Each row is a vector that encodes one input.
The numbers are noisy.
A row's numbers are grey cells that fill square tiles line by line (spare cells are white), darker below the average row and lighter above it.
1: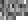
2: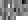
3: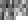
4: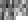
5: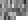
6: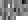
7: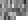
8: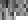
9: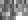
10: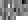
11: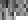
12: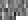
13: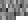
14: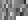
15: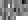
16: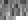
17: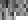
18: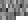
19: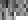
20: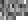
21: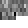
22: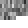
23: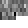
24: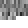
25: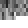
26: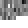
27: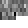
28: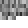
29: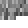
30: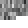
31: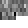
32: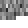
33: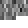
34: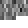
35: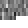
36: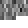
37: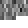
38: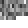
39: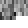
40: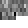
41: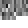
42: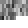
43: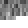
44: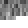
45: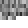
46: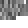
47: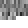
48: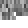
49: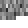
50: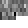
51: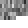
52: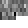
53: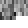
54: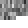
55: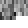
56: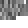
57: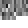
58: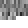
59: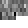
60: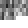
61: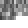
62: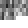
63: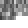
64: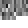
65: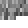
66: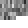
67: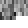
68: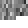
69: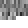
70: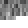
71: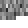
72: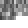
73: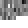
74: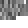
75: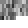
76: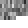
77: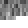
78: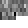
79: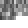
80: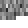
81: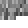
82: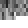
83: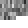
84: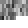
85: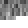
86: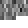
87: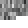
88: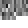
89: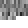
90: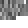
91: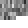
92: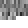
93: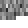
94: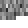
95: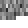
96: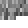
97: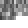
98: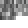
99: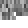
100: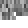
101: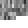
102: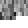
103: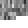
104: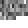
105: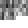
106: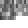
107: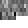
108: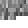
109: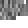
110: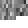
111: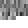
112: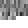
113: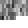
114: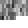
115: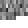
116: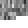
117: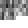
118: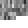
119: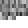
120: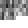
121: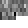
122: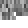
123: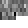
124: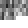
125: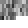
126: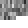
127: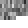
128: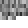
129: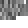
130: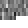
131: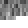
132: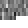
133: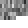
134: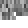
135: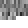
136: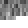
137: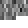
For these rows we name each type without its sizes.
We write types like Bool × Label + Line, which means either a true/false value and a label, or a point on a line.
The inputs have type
Bool × Circle.
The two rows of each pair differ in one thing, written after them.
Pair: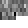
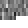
the place on the circle
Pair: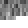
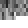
the true/false value
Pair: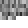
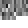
the place on the circle
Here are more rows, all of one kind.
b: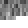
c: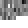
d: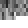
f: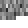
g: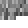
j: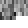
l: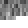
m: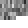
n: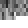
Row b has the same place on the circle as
d, l and n.
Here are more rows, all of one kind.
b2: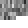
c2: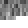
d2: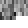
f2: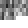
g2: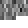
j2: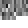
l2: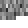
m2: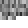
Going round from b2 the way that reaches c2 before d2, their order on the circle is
b2, j2, c2, f2, d2, g2, l2, m2.
